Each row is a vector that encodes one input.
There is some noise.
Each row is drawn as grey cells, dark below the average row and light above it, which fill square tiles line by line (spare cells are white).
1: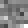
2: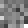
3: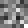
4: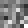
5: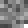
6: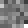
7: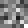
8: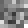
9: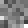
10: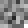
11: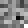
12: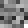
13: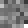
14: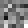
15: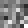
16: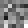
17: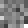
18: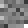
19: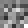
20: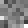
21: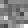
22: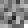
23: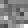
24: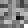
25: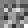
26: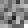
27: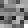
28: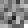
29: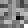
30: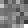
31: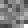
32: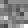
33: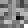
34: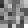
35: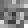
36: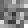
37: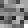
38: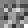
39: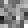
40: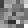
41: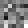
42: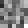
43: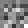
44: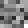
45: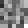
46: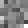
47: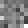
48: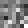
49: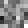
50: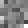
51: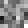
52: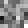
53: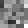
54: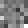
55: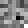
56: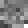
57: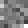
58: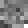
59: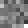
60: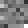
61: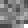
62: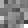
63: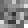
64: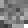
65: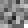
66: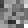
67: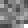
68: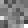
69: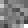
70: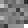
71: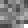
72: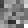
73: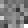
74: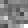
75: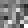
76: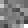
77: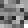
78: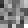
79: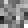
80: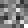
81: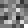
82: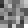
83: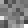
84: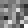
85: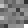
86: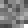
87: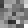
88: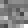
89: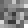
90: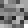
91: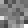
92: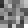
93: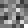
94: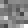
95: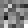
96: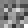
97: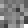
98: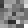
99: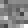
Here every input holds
either a point on a 6-point circle, or one of 9 labels, or a point on a 5-point line.
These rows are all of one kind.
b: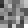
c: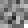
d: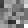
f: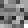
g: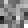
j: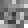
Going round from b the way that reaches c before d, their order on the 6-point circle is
b, g, f, c, j, d.
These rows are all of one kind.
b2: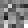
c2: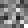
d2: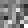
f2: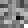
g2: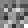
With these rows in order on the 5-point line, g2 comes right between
b2 and d2.
